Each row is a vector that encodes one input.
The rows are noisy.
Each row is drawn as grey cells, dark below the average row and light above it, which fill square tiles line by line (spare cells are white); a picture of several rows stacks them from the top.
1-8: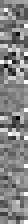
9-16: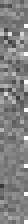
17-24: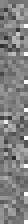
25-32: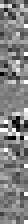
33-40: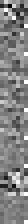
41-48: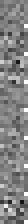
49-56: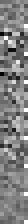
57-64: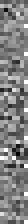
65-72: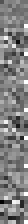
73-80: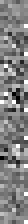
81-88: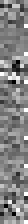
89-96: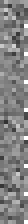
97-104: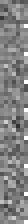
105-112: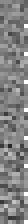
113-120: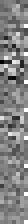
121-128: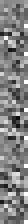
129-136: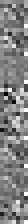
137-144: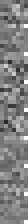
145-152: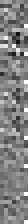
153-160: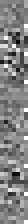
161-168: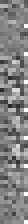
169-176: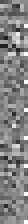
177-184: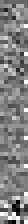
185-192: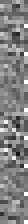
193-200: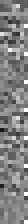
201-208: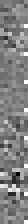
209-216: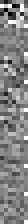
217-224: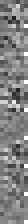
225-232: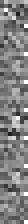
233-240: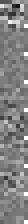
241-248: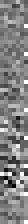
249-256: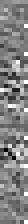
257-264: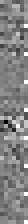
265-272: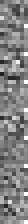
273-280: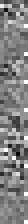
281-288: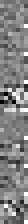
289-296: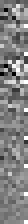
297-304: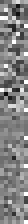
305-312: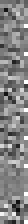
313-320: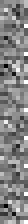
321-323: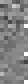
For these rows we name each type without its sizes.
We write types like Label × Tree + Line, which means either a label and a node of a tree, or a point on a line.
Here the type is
(Bool × Bool × Bool × Bool + Unit) × Circle + Unit.
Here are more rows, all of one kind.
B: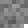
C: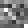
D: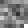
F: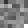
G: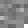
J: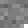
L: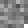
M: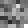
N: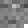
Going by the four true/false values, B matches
C, J and N.
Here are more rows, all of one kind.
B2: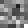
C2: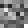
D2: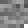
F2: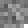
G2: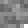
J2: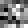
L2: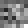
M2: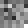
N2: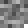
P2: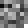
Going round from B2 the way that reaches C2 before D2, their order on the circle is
B2, J2, F2, C2, G2, P2, L2, N2, D2, M2.
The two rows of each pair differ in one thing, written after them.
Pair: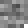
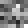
the place on the circle
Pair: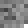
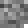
one of the four true/false values
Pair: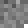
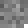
one of the four true/false values
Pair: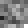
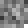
one of the four true/false values
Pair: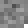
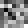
one of the four true/false values
